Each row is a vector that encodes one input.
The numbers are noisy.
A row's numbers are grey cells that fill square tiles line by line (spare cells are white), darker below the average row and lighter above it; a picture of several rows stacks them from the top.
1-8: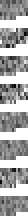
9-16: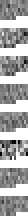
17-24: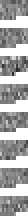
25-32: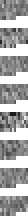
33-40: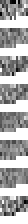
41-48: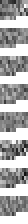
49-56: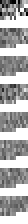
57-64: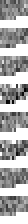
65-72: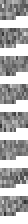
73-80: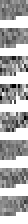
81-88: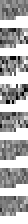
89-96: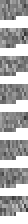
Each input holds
five true/false values.
